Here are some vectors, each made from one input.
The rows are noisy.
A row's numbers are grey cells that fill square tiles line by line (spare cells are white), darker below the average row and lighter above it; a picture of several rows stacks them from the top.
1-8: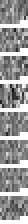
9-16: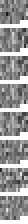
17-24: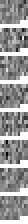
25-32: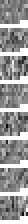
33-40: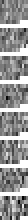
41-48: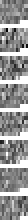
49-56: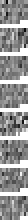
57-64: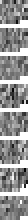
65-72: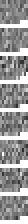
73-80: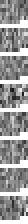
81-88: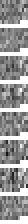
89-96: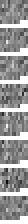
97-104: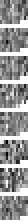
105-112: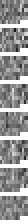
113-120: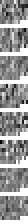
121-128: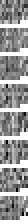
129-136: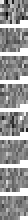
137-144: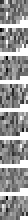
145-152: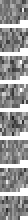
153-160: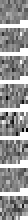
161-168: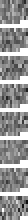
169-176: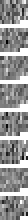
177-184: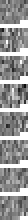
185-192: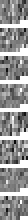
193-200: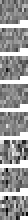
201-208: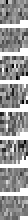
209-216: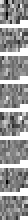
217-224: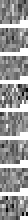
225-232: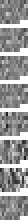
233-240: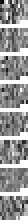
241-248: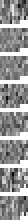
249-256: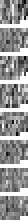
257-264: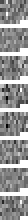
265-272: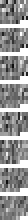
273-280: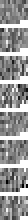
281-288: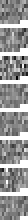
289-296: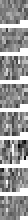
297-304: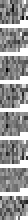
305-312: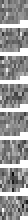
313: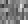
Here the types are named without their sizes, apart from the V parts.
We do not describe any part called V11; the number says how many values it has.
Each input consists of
either a fixed value, or a node of a tree, or a true/false value and a value of V11.
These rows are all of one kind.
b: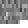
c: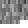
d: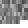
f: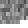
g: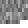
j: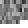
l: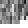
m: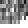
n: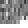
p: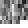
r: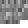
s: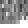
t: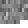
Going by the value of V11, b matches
c, j and s.
